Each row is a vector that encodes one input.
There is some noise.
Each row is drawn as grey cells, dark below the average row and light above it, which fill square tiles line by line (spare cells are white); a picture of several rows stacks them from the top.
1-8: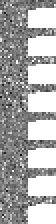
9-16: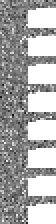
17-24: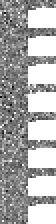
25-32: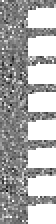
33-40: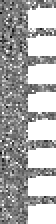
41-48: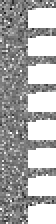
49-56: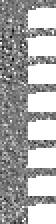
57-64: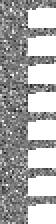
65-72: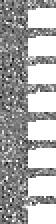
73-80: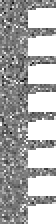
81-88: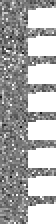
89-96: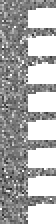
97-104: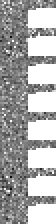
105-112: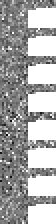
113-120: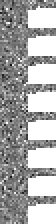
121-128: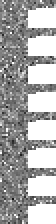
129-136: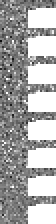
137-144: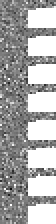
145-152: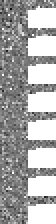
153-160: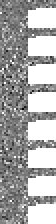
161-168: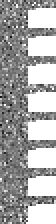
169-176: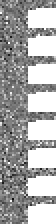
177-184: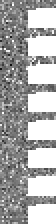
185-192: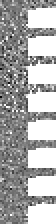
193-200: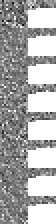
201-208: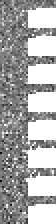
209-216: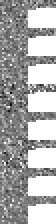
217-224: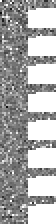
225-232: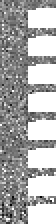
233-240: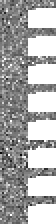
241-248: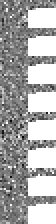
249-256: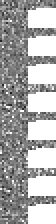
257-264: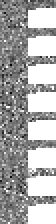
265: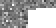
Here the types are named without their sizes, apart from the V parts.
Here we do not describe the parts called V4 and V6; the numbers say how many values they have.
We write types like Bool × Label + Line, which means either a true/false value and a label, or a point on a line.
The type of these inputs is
(Label + (Tree + Unit) × V4) × V6 + List(Line).
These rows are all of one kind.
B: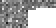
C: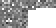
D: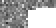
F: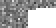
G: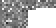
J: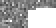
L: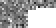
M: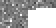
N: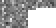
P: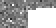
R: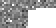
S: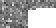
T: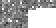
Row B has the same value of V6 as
L and T.
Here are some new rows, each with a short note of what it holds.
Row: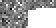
the empty list
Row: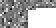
a list of one item
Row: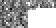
a list of two items
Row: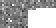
a value of V4 and a value of V6
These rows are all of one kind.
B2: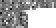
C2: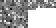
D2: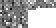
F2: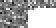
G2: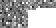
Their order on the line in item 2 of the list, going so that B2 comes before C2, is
B2, G2, F2, D2, C2.
